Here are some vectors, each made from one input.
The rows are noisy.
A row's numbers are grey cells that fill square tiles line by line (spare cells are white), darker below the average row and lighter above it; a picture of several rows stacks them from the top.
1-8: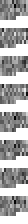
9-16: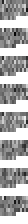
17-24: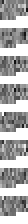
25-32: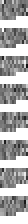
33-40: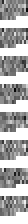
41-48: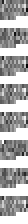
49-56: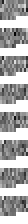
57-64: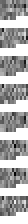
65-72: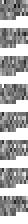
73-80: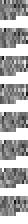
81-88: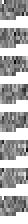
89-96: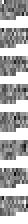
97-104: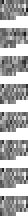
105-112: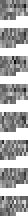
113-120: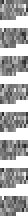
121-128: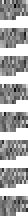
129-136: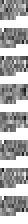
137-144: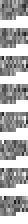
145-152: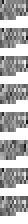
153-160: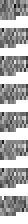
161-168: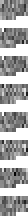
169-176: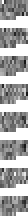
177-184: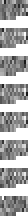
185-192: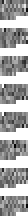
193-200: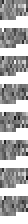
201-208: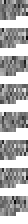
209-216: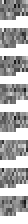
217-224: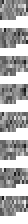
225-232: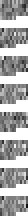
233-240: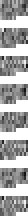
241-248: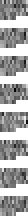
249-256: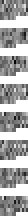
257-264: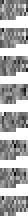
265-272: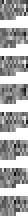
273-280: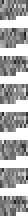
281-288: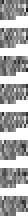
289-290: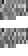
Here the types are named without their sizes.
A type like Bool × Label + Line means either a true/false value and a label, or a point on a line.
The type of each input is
Bool × Bool × Bool × Bool + Circle × Line.
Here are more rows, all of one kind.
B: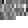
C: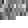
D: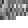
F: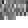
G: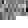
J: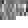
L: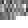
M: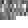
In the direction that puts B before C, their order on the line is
L, M, B, J, D, F, C, G.
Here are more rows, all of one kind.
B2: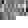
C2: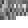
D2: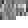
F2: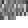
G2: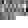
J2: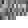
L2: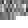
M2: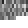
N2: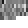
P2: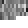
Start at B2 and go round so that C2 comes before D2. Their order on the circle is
B2, G2, L2, C2, J2, M2, F2, N2, D2, P2.
